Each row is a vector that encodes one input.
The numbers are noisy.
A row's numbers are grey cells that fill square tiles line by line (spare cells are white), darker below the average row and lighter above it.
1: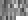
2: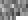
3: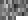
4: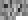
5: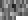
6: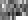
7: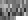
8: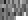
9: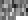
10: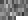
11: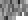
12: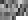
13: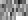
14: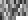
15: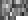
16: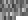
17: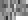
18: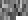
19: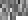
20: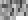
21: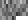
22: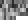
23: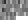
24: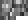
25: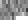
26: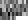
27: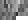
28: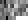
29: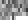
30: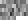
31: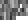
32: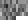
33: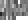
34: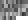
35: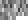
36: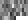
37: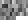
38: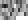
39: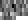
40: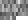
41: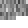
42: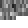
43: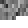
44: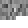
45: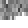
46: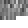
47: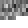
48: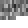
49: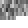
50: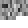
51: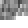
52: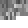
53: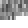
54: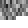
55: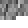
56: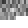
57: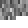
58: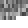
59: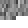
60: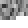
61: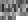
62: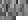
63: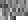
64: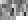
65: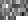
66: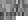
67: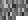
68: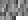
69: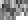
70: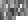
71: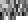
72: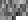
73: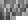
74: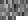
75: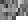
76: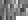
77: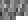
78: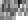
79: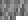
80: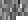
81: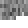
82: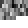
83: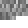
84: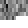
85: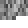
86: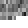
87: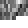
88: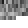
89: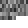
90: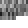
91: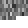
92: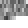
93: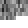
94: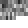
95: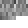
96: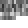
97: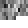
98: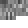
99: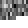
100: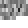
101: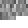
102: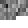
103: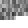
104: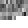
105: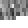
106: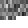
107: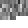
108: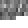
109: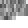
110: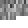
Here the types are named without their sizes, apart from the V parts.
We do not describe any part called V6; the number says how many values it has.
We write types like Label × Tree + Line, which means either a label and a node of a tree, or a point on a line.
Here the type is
List(Line) × V6.
